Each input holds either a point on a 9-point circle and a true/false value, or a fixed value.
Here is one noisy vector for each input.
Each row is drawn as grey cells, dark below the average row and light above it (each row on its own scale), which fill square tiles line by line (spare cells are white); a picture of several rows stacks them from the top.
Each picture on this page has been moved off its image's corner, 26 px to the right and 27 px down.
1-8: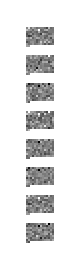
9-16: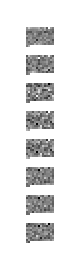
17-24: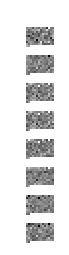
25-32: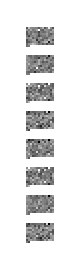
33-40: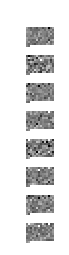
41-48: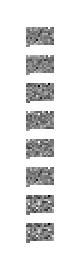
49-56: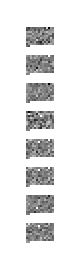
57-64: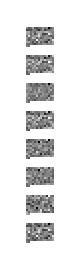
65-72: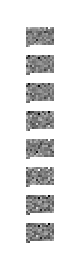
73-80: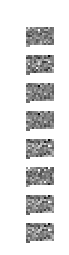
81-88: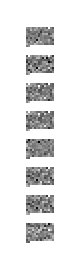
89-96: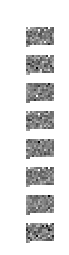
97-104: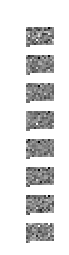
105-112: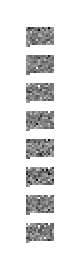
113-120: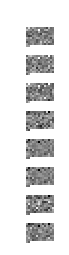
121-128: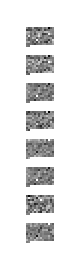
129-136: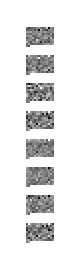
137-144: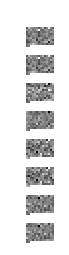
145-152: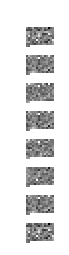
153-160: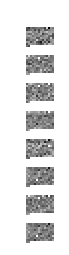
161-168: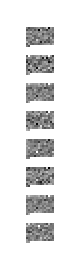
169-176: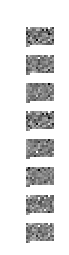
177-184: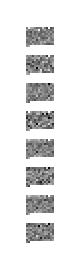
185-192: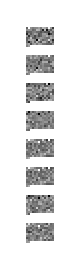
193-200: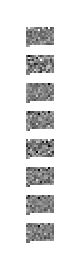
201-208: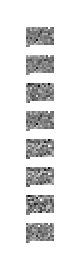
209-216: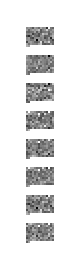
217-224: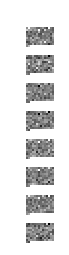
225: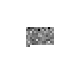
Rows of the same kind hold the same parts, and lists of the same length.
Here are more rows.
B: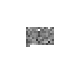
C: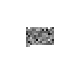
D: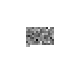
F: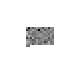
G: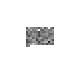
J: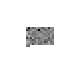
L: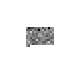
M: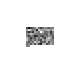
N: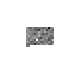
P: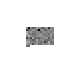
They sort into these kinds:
B, C, D, F, G, J, L, N, P
M

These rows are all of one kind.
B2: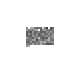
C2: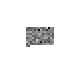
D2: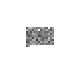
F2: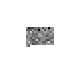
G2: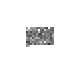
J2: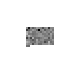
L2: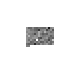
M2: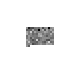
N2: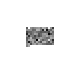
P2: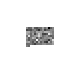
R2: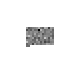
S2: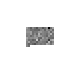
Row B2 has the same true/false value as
D2, G2 and N2.
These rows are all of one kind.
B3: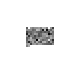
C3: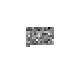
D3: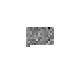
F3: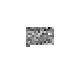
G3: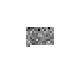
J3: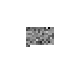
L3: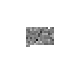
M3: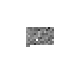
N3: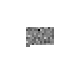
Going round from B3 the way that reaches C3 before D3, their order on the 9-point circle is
B3, J3, F3, C3, M3, D3, G3, L3, N3.
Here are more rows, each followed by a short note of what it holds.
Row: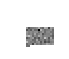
a point on a 9-point circle and a true/false value
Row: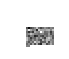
a fixed value
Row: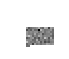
a point on a 9-point circle and a true/false value
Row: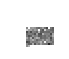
a point on a 9-point circle and a true/false value
